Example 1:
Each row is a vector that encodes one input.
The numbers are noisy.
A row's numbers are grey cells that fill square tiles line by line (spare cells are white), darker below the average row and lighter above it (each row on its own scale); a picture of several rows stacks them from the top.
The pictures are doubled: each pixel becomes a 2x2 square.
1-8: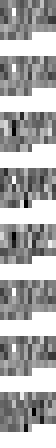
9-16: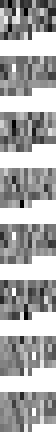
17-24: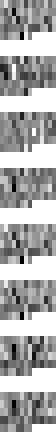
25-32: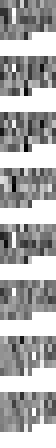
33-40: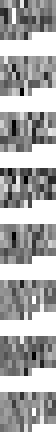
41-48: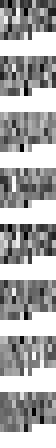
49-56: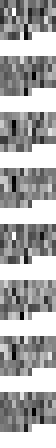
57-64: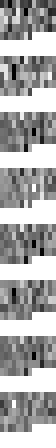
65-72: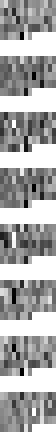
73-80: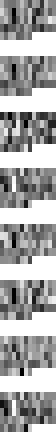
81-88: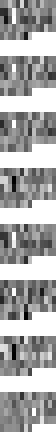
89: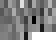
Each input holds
either a fixed value, or three true/false values.
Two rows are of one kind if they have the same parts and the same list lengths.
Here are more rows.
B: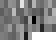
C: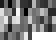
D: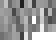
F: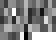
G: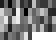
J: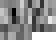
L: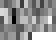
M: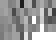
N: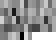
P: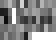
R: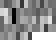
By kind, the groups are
B, D, F, J, L, M, N, P, R
C, G

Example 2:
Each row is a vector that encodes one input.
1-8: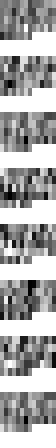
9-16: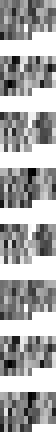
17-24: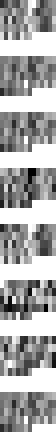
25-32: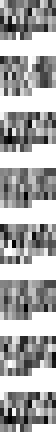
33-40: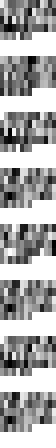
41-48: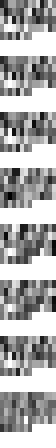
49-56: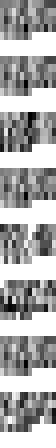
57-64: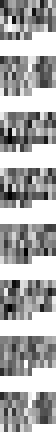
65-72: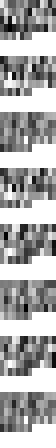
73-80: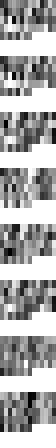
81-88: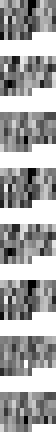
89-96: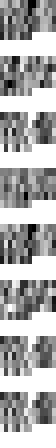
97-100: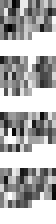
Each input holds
three true/false values.
